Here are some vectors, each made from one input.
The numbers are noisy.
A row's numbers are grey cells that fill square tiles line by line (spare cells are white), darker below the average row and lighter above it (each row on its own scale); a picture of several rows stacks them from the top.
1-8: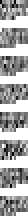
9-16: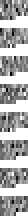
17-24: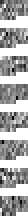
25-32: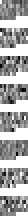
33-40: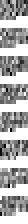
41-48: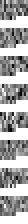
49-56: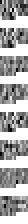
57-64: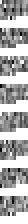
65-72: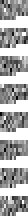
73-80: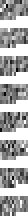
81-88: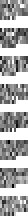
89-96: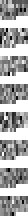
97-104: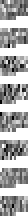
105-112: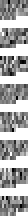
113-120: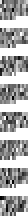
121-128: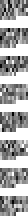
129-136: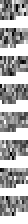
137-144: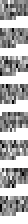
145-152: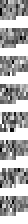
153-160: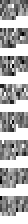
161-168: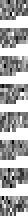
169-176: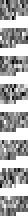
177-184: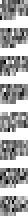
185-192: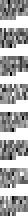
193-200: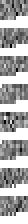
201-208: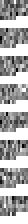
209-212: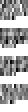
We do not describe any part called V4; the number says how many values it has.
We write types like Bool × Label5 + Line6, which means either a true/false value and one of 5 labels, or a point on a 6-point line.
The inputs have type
Bool × Label7 × Label8 × Line5 × V4.
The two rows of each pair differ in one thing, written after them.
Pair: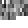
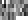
the place on the 5-point line
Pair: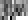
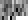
the true/false value
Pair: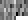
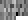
the true/false value
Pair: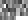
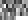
the true/false value
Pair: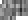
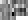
one of the two labels
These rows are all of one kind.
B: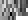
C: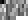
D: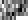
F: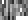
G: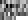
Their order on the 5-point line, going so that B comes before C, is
G, B, D, C, F.
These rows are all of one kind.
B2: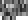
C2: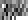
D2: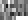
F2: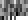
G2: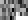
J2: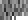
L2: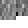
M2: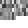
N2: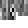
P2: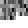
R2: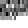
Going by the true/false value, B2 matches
D2, M2 and P2.
